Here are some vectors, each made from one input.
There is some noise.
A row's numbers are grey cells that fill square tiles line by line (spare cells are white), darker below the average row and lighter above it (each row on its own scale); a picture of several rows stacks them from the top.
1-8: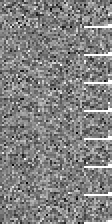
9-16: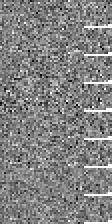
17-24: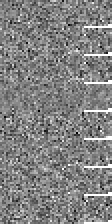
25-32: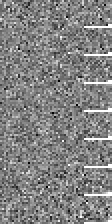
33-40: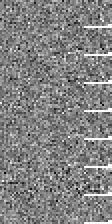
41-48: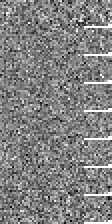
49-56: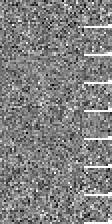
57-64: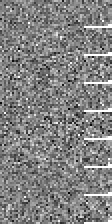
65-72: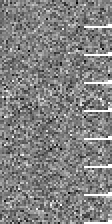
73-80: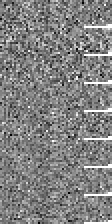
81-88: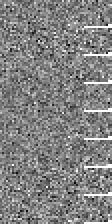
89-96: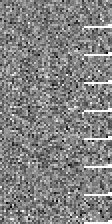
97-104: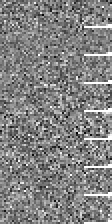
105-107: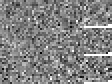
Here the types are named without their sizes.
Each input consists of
two labels, together with either a fixed value, or three true/false values.
